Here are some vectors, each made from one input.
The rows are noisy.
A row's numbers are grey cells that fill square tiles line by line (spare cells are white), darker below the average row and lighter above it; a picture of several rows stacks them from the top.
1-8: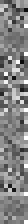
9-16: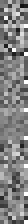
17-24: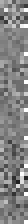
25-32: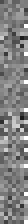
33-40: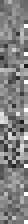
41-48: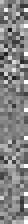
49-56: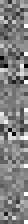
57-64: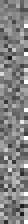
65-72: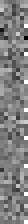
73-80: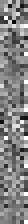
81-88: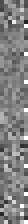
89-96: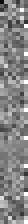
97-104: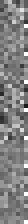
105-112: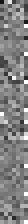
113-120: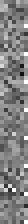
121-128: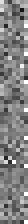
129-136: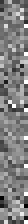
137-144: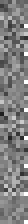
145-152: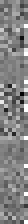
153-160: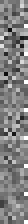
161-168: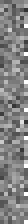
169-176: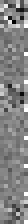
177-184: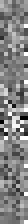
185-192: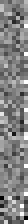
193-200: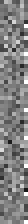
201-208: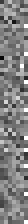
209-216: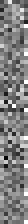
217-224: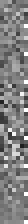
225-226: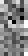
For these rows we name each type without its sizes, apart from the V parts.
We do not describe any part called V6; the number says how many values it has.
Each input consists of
either a node of a tree, or five true/false values and a value of V6.
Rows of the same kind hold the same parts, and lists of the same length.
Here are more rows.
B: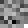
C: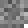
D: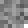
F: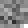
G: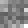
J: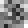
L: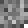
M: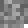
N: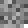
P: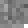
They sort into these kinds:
B, F, J
C, D, G, L, M, N, P

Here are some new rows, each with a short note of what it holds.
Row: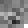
a node of a tree
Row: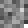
five true/false values and a value of V6
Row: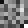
a node of a tree
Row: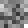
a node of a tree
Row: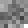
five true/false values and a value of V6
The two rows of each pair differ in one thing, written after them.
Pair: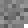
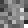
one of the five true/false values
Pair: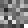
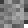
the value of V6
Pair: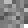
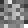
one of the five true/false values
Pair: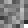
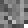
one of the five true/false values
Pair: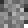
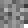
one of the five true/false values
